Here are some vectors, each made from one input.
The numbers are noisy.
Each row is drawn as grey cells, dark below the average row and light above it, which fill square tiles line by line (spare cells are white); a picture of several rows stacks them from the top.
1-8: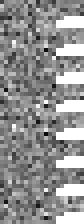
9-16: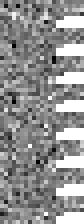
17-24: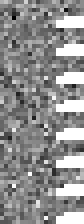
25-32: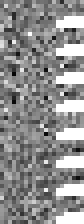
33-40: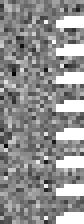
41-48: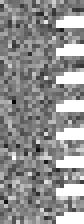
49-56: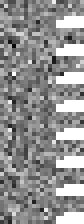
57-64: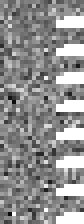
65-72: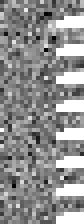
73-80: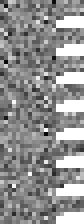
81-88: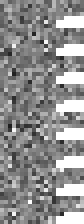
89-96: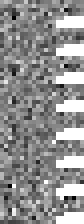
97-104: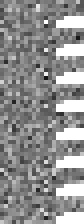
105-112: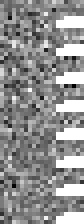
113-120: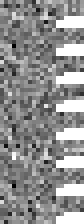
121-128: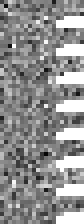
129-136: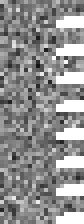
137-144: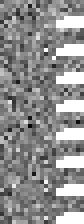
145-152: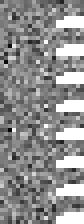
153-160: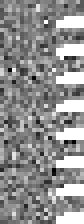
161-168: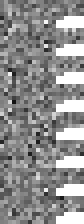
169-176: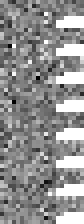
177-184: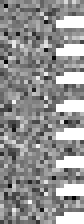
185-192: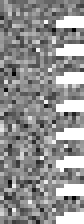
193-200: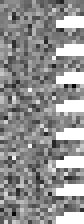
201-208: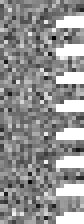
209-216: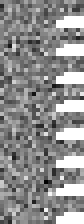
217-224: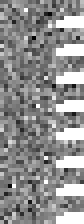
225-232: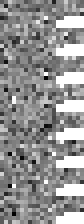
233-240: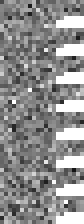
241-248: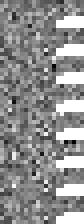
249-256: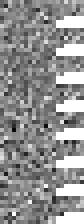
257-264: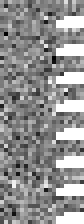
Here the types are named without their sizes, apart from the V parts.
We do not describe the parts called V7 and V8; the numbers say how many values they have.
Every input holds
a true/false value and a value of V8, together with either a point on a line, or a value of V7.
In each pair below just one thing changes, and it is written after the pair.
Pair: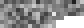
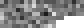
the value of V7
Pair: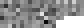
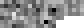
the true/false value
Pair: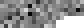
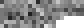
the value of V7
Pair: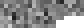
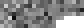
the value of V7
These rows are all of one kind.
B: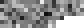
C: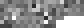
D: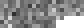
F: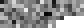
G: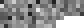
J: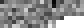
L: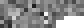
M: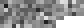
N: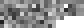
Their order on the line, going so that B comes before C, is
D, N, M, B, F, C, G, L, J.
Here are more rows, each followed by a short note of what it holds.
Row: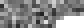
a true/false value, a value of V7 and a value of V8
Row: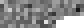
a true/false value, a value of V7 and a value of V8
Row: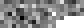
a point on a line, a true/false value and a value of V8
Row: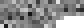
a true/false value, a value of V7 and a value of V8
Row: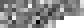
a true/false value, a value of V7 and a value of V8
